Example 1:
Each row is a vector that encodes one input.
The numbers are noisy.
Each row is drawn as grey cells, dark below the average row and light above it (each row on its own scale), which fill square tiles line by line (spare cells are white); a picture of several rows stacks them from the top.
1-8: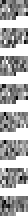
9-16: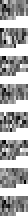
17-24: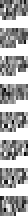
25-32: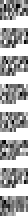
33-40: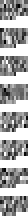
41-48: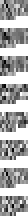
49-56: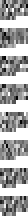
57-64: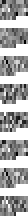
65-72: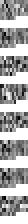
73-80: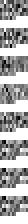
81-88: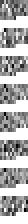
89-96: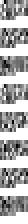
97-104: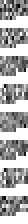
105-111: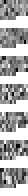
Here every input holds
either four true/false values, or a list of up to two points on a 5-point line.
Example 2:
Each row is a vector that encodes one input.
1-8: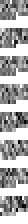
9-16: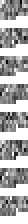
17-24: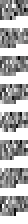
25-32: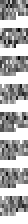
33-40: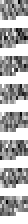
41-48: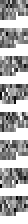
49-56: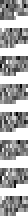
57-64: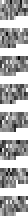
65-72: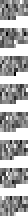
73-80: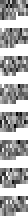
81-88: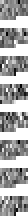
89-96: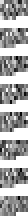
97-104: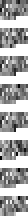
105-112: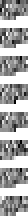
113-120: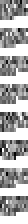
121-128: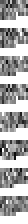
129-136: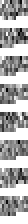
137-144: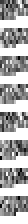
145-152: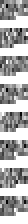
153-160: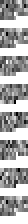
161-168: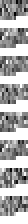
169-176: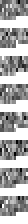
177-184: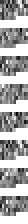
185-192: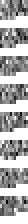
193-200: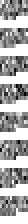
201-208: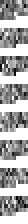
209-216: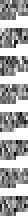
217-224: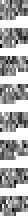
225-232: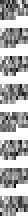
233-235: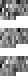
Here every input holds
either a point on a 6-point circle, or a point on a 6-point line and three true/false values.
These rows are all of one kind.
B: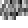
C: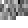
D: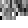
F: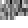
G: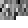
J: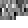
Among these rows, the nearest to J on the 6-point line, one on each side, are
B and F.
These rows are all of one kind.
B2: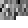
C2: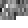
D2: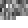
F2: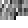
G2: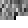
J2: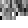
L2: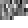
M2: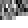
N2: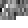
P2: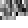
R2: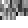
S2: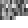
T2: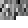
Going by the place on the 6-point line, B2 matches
C2, D2, N2 and T2.
